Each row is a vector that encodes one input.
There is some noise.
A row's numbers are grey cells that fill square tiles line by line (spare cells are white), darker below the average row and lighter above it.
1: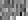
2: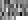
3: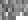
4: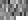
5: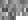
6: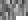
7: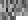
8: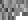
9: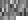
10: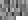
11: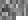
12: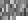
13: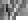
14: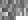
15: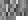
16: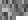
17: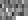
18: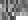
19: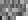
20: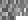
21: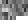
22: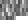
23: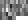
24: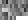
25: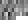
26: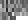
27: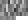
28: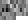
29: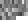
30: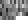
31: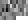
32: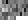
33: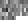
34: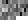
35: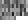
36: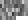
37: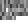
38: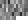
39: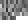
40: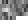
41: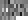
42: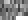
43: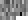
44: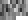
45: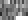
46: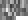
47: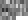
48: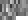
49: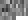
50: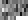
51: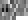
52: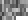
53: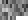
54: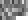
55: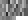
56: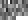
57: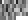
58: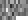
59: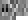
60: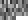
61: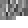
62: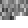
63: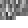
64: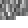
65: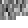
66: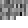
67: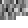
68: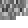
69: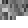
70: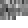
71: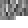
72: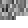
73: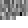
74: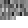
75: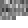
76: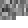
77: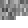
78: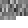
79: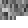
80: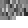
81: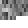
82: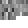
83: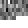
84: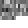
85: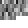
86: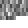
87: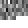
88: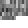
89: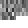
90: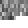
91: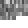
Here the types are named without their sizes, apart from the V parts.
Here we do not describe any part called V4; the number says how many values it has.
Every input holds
a value of V4, together with a list of points on a line.
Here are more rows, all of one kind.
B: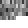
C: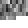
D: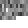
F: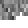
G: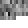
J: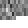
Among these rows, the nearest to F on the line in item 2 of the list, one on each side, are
C and J.
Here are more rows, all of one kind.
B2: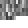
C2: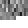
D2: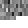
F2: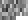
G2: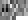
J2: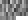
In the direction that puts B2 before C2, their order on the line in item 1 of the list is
B2, J2, C2, D2, F2, G2.
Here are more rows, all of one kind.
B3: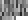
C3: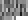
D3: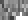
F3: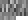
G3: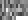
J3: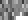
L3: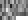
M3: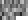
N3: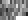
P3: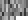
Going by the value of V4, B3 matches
C3, F3 and P3.
